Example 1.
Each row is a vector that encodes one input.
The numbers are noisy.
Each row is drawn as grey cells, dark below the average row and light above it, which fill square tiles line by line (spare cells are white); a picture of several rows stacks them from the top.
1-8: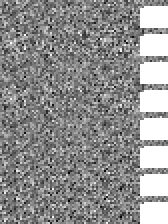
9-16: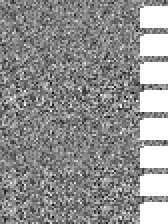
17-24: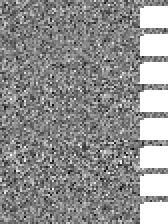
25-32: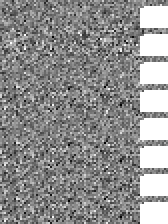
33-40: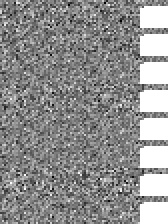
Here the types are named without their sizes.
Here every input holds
a point on a line.
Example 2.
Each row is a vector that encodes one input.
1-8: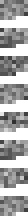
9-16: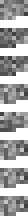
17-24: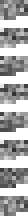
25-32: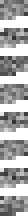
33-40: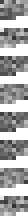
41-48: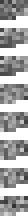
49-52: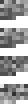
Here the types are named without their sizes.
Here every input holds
a point on a line.
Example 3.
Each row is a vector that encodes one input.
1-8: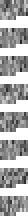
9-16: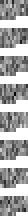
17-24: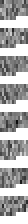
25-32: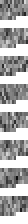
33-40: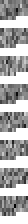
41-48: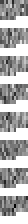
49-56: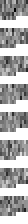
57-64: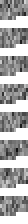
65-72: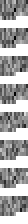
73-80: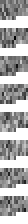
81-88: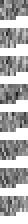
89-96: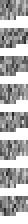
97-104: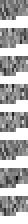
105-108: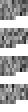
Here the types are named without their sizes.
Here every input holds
a point on a circle.
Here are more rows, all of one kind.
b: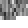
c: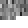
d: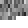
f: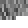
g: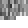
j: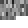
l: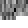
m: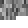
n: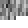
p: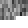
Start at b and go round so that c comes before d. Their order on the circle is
b, l, f, m, j, c, p, d, n, g.
